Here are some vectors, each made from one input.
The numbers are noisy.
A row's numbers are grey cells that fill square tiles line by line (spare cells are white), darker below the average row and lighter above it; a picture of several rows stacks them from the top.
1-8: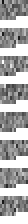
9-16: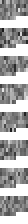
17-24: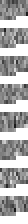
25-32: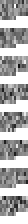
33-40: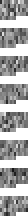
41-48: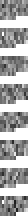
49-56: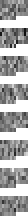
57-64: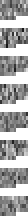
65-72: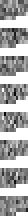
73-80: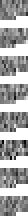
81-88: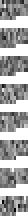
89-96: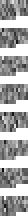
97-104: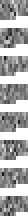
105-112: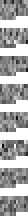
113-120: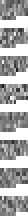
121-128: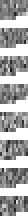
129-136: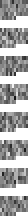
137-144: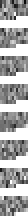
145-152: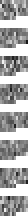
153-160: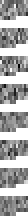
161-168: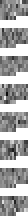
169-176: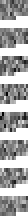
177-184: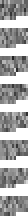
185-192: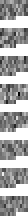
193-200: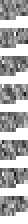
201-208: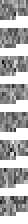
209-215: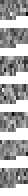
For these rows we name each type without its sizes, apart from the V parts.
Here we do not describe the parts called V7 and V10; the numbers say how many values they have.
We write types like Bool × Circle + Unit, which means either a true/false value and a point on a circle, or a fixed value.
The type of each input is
(Bool × Bool × Bool + Unit) × (Line × V10 + V7).
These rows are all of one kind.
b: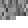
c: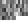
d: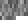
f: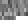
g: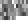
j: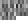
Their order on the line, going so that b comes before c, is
j, b, d, f, c, g.
